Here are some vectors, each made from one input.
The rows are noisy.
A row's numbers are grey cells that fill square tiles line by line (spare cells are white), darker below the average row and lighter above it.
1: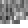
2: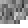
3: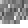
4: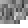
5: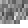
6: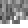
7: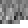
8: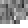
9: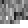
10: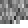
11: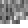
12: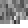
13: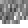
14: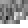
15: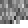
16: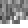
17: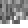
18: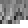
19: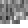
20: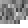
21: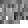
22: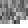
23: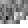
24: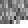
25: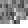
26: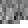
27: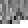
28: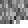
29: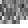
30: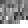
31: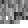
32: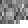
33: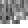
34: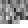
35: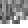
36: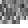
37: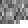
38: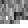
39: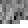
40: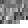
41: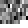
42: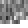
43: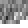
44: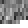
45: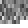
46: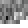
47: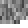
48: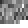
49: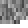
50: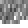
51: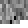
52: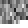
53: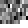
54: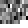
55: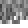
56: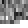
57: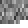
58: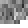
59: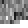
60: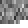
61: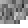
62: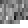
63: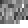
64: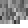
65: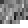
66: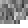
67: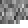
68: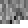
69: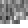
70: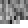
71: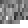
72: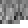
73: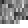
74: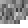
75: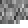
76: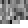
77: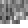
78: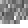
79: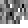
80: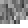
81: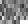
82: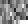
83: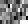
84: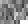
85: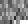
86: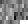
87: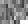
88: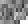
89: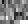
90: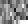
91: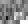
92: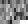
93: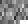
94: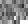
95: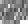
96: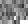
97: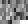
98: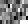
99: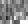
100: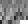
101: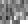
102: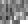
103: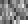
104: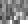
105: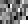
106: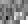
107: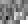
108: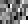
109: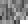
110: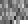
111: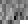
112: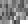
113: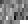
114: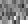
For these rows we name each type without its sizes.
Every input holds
a true/false value, together with a list of points on a line.
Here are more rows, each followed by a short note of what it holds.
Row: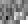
a true/false value, together with a list of one item
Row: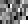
a true/false value, together with the empty list
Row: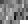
a true/false value, together with a list of two items
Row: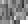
a true/false value, together with a list of two items
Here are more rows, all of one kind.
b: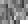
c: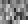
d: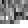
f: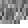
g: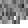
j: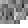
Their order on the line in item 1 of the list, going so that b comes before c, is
d, g, b, j, f, c.
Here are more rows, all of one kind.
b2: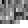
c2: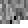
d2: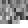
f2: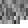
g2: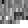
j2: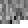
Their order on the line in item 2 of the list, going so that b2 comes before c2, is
b2, g2, d2, j2, c2, f2.
